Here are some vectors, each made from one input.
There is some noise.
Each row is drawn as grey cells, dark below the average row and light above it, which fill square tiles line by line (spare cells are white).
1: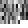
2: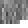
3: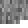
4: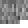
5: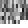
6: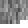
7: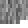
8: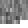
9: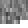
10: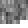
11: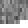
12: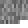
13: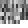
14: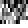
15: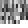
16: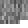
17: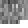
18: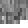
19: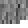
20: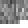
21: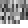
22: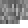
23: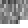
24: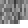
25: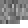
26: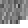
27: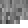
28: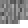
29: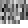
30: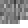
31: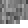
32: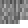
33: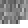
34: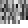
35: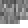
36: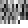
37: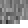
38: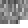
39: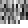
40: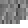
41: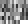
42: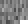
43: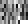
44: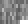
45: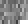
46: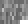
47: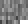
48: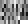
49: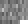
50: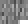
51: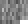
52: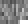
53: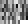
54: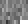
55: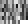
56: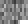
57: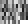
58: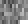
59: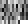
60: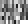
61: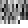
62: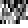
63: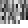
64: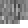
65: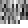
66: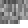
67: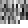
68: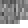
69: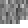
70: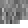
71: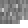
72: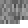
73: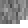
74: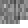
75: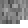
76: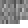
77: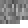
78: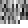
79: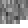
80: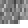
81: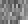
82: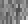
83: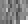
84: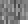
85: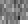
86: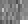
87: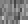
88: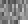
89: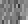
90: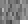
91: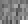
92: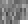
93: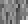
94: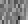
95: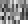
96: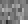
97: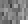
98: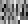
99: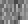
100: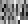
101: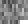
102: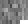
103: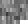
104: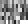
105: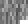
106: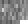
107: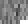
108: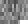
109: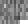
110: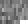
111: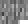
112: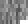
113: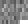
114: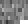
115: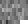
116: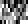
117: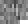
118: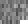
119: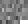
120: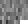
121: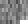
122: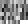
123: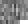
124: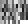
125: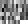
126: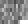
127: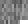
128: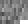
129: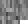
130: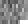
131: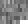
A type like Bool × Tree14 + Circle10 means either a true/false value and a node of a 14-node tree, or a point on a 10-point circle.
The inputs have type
List2(Bool × (Line4 + Line5)).
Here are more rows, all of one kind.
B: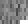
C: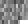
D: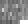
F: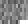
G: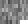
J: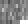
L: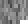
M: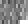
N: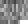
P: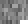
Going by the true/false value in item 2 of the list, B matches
C, F and M.
